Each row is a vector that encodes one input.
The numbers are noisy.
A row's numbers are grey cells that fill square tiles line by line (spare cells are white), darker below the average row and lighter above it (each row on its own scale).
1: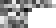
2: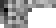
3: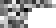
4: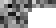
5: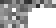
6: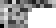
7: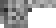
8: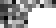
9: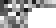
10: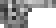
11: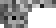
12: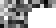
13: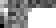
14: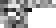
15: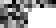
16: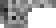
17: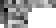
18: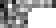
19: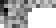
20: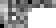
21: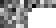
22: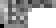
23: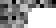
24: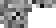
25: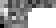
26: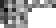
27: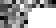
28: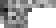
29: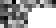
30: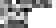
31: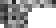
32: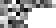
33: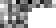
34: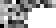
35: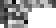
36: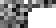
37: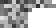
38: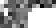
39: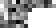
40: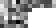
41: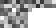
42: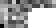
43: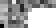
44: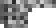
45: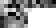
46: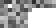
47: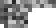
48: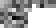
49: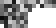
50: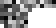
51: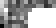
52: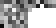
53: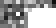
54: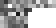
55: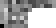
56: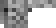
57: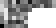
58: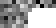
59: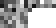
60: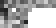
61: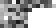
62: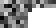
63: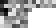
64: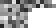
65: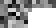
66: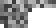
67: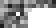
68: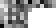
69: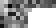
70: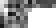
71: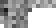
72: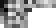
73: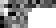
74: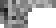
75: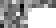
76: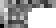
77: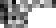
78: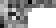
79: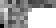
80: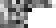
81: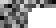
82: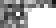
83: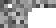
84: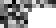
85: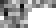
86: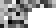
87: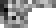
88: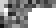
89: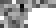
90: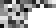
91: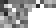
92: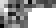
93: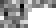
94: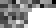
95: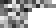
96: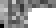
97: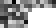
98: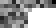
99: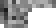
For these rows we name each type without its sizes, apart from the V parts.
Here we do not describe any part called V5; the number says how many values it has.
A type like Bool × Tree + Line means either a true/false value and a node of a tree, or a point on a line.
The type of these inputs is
List(Bool × V5).
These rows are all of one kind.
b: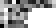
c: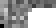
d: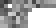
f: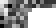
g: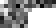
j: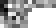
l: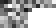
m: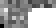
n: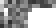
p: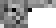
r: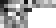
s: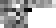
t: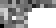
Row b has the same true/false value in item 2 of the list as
m, n, r and s.
